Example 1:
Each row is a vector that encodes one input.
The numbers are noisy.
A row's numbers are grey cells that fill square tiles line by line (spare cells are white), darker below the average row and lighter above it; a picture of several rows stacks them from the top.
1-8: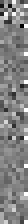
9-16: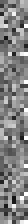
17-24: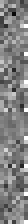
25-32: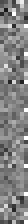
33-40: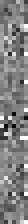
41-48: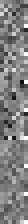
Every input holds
a list of up to two points on a 5-point circle.
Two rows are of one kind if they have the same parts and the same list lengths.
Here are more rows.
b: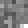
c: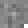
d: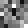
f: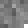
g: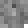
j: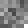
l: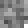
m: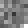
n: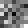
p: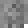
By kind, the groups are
b, f, m, n
c, g, j, p
d, l

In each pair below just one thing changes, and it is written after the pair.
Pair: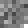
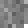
the place on the 5-point circle in item 1 of the list
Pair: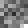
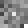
the place on the 5-point circle in item 1 of the list
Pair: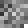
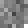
the place on the 5-point circle in item 1 of the list
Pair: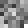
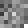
the place on the 5-point circle in item 2 of the list
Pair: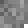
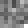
the place on the 5-point circle in item 1 of the list
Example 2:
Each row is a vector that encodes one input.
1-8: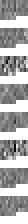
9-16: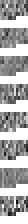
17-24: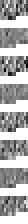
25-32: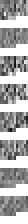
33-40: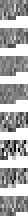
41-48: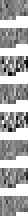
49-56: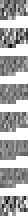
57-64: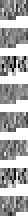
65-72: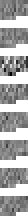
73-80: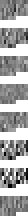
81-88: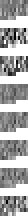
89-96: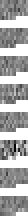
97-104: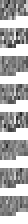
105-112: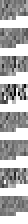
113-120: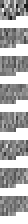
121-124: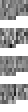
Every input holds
a point on an 11-point line, together with either a point on a 14-point circle, or a fixed value.
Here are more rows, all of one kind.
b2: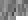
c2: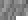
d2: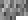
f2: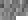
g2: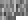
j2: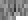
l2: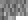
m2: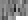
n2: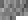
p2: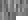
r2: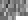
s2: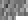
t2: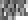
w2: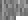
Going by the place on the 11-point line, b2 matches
c2, d2, f2 and n2.
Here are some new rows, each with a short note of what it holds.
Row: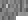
a point on a 14-point circle and a point on an 11-point line
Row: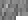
a point on a 14-point circle and a point on an 11-point line
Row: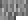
a point on a 14-point circle and a point on an 11-point line
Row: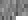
a point on a 14-point circle and a point on an 11-point line
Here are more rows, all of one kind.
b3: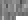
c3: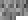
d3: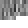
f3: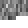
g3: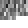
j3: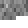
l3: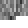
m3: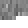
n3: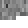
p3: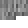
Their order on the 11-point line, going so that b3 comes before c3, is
p3, n3, b3, g3, l3, m3, f3, d3, j3, c3.
